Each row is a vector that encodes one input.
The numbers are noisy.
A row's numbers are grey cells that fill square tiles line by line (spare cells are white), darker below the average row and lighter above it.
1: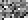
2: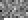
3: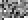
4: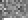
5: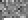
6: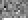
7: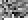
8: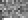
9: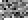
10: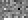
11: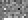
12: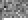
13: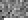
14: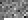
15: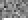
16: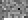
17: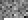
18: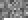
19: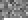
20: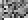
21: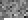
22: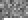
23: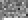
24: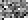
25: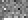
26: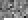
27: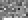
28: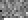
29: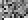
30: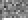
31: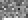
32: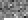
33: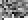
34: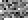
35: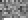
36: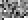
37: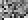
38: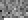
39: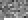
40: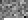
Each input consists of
either one of 5 labels, or three true/false values.
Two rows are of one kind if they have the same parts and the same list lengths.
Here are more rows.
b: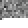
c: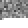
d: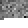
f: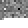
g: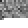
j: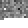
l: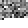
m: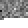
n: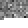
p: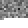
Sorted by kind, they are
b, c, d, f, g, j, m, n, p
l

